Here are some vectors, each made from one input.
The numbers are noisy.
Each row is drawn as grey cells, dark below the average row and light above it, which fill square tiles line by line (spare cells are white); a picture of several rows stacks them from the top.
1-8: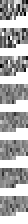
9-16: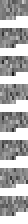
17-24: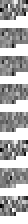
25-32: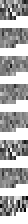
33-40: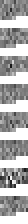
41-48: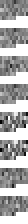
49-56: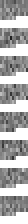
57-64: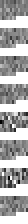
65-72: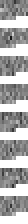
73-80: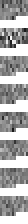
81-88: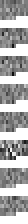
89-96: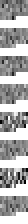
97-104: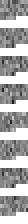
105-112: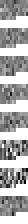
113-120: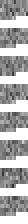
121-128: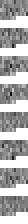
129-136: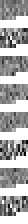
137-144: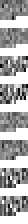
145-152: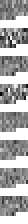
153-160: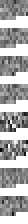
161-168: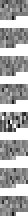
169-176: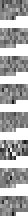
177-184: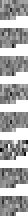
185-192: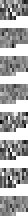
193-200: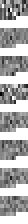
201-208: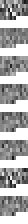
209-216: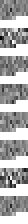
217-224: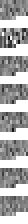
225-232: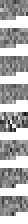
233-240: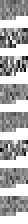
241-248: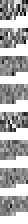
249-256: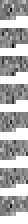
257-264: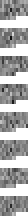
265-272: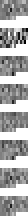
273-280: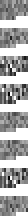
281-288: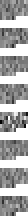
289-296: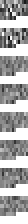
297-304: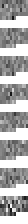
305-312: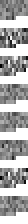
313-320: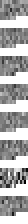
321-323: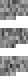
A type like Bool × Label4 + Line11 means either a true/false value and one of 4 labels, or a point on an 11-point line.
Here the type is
Bool × Bool × Bool × Bool + Line5.
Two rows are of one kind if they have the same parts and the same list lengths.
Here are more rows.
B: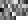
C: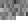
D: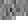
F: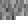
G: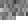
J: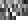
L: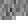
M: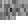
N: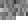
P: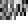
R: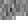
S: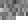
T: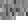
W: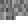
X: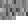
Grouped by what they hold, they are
B, J, P
C, D, F, G, L, M, N, R, S, T, W, X

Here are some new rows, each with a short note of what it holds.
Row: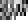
a point on a 5-point line
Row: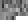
four true/false values
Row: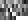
a point on a 5-point line
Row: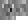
four true/false values
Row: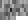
four true/false values
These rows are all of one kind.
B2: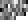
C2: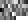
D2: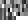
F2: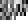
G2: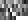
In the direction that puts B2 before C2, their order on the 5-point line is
F2, B2, C2, G2, D2.
